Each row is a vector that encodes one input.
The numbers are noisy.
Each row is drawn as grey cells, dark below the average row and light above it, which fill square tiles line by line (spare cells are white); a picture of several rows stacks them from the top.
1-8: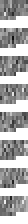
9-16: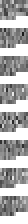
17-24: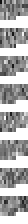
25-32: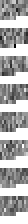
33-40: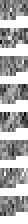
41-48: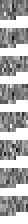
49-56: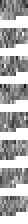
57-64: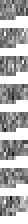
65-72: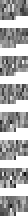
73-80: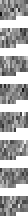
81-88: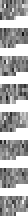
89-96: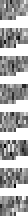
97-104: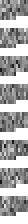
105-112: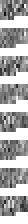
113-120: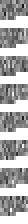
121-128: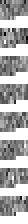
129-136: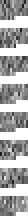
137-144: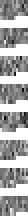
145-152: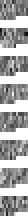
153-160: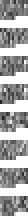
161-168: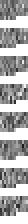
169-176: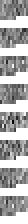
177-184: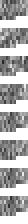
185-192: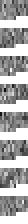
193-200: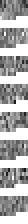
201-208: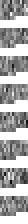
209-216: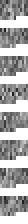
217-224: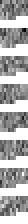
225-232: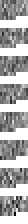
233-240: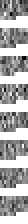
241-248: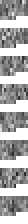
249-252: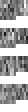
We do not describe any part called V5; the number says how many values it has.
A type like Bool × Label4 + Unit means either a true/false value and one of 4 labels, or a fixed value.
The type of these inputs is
Label6 × Label6 + (Tree8 + V5) × Tree10.
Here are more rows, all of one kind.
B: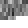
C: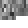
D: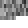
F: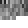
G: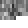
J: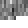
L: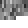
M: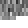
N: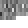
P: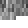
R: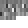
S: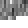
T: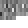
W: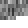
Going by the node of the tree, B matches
J, L, S and W.
